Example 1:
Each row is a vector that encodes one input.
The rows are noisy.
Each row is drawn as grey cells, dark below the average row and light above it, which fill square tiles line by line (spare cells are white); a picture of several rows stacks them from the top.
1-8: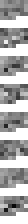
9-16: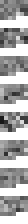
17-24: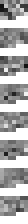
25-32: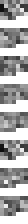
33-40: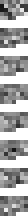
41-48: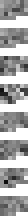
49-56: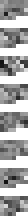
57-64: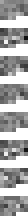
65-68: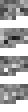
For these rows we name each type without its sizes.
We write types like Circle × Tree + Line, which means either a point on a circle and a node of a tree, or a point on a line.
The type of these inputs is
List(Line).
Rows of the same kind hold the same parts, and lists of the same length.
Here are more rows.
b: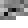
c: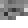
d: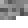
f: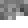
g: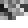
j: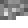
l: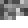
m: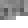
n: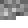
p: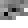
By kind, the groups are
b, c, d, f, l, m, p
g
j, n

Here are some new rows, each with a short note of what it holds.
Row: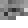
a list of two items
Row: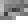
a list of two items
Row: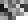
the empty list
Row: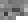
a list of two items
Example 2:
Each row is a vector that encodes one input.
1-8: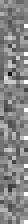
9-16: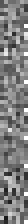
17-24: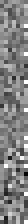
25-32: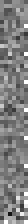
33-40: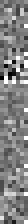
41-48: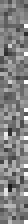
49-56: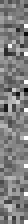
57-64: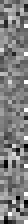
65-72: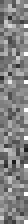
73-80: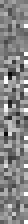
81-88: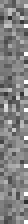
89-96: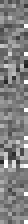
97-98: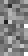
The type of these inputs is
Tree11 + Tree12.
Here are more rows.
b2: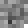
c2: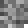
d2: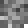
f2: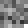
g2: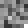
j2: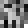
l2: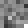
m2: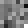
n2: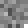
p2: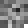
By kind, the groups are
b2, g2, l2, m2, n2
c2, d2, f2, j2, p2

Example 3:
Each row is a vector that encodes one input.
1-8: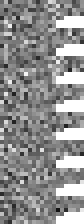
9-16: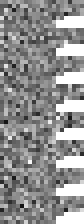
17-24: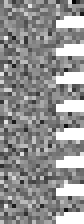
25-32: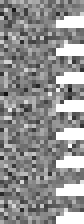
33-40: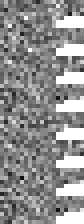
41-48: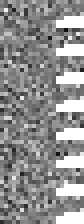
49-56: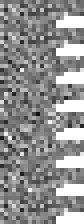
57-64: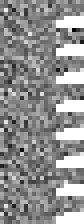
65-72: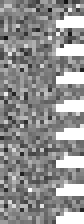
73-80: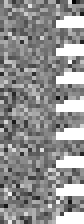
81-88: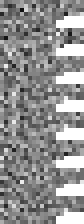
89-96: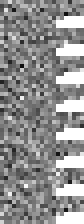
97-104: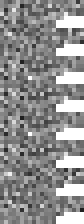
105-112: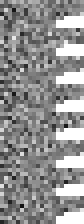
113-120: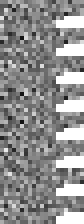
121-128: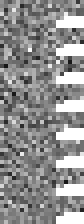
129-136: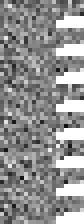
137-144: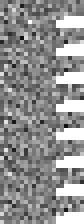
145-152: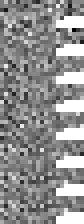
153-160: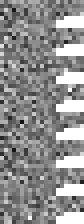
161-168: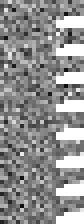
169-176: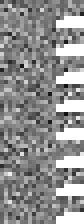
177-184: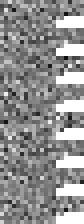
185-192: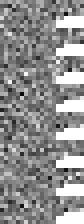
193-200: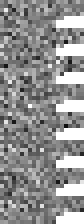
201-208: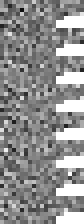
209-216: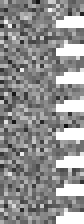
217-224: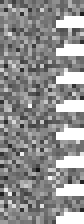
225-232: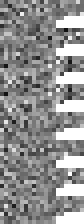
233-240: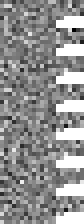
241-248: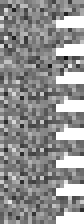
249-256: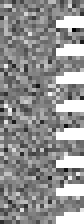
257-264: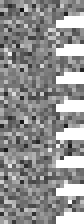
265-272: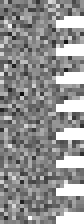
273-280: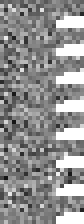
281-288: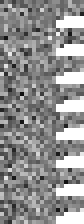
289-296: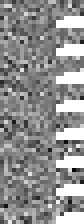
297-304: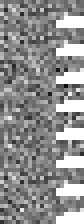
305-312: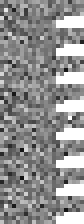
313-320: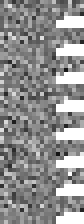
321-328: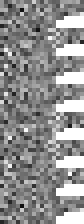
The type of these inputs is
Tree11 + Tree16.
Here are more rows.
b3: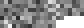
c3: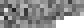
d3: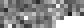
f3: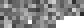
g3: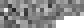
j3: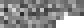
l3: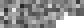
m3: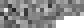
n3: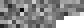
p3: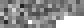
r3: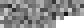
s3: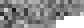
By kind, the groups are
b3, d3, f3, j3, l3, p3
c3, g3, m3, n3, r3, s3

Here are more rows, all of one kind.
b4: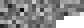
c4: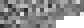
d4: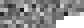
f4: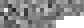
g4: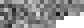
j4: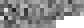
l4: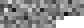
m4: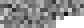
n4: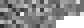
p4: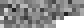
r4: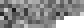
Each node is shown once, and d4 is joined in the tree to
b4.
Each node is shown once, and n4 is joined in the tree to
b4 and c4.
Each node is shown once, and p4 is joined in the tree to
j4, l4 and m4.
